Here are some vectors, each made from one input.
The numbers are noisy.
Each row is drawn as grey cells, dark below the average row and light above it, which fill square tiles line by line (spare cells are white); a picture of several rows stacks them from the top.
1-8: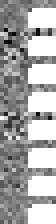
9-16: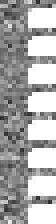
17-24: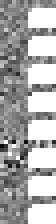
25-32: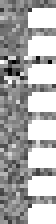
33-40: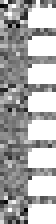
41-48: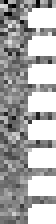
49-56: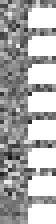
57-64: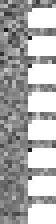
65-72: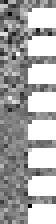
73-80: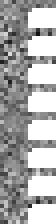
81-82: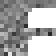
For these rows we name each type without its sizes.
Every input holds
a point on a line, together with either a label, or a point on a line.
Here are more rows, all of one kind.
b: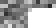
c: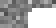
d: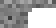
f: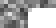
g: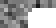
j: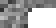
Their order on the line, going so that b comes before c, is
f, b, d, c, g, j.
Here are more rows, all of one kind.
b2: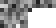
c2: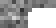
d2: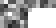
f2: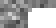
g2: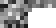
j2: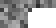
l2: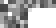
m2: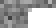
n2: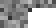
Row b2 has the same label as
c2, d2 and f2.
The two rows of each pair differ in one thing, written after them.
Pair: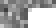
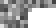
the place on the line
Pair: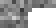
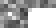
the place on the line
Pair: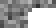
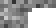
the label
